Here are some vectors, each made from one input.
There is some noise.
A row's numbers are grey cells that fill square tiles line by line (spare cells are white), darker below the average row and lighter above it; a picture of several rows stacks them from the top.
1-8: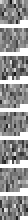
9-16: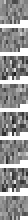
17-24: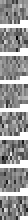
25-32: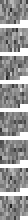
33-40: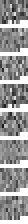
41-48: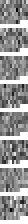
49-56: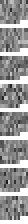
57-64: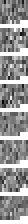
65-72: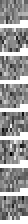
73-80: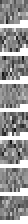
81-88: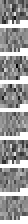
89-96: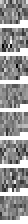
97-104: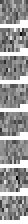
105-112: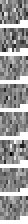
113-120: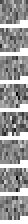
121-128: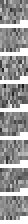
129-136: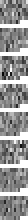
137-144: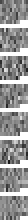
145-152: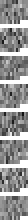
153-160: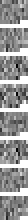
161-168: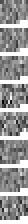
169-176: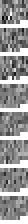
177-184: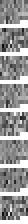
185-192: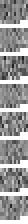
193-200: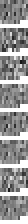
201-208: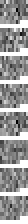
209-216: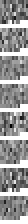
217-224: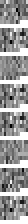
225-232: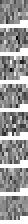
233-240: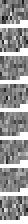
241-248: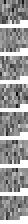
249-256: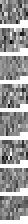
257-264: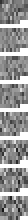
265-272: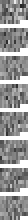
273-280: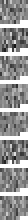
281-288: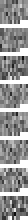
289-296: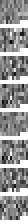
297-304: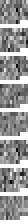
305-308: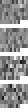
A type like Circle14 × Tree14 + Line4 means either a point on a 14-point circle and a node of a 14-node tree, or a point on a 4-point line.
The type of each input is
Line7 + Line13 + Tree7.
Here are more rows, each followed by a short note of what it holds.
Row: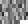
a node of a 7-node tree
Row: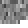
a point on a 13-point line
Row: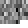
a node of a 7-node tree
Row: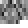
a node of a 7-node tree
